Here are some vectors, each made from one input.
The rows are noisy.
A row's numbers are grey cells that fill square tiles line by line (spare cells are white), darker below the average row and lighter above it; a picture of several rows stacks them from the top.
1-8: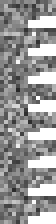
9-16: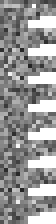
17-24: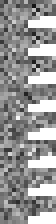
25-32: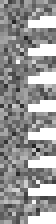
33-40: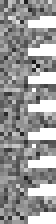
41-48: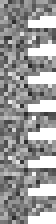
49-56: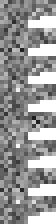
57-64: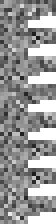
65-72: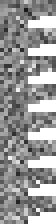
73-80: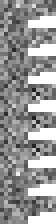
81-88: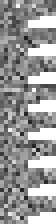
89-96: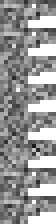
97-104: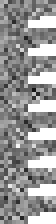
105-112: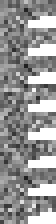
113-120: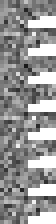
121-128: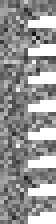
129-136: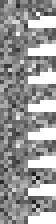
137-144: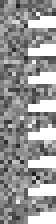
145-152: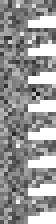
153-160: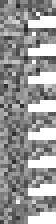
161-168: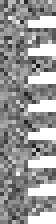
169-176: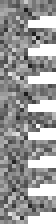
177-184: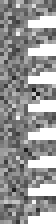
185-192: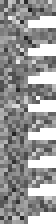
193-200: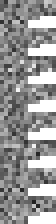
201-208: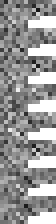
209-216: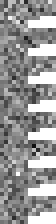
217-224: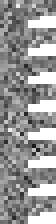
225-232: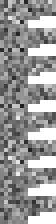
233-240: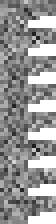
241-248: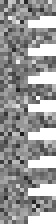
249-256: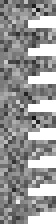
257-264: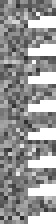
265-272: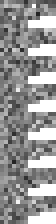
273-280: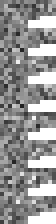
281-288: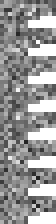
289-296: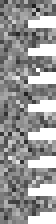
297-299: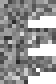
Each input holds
a point on a 10-point line.
